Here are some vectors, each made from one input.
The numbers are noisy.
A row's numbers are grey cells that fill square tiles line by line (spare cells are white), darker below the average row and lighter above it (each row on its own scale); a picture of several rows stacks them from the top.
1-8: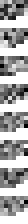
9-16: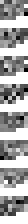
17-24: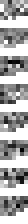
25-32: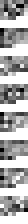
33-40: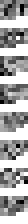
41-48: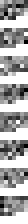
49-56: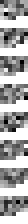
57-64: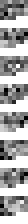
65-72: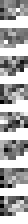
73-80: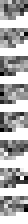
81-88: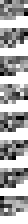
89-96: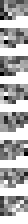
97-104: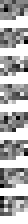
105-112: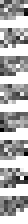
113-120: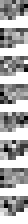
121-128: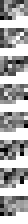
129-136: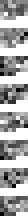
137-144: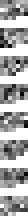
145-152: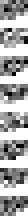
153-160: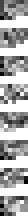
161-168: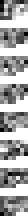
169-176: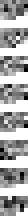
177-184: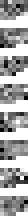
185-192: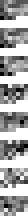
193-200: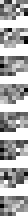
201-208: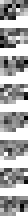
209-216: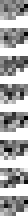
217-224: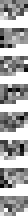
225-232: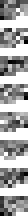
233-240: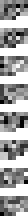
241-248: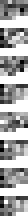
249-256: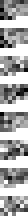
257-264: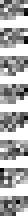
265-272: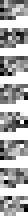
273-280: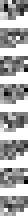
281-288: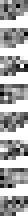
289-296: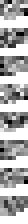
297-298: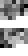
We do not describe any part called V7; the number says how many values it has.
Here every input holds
either a point on a 6-point line, or a list of up to three items, each a true/false value and a value of V7.
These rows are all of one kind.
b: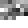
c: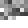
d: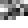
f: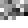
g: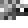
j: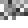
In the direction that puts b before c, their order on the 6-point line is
g, d, b, f, c, j.
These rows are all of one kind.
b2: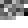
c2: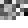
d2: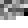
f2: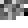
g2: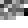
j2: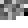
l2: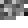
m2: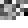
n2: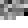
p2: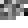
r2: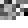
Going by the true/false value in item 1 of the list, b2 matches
d2, g2 and n2.
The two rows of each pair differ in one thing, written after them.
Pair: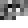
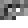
the value of V7 in item 1 of the list
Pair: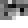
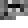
the true/false value in item 1 of the list
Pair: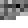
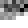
the true/false value in item 1 of the list
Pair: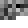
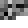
the value of V7 in item 1 of the list
